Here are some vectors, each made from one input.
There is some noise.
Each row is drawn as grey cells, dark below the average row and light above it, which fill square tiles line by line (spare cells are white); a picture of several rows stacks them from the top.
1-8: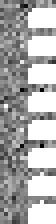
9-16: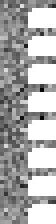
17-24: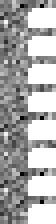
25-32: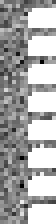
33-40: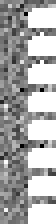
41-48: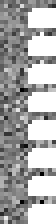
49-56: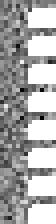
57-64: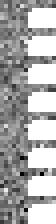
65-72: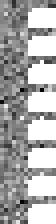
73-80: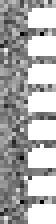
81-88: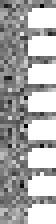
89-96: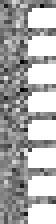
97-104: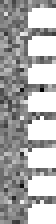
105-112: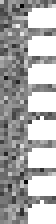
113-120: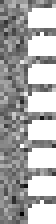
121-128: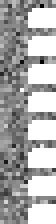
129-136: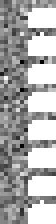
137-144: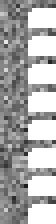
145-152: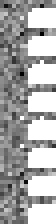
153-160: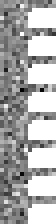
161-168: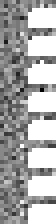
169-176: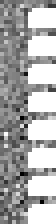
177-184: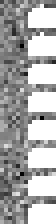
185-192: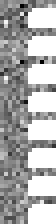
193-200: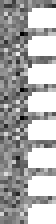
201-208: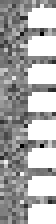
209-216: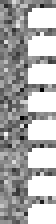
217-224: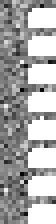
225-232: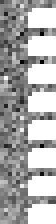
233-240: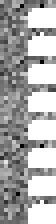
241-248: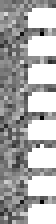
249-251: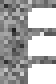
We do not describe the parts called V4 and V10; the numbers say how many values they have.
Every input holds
either a point on a 3-point line, a point on a 5-point line and a value of V10, or a true/false value and a value of V4.
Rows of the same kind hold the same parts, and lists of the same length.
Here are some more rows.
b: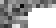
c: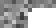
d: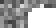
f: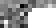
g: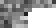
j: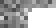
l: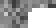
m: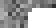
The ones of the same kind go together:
b, f, g
c, d, j, l, m

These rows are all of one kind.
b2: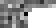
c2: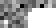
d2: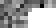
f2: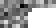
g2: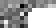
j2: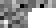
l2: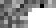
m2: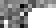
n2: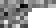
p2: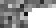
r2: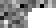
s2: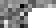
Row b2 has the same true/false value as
d2, l2 and p2.
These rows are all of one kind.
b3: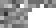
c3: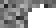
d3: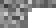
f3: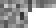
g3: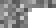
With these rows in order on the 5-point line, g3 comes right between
b3 and d3.
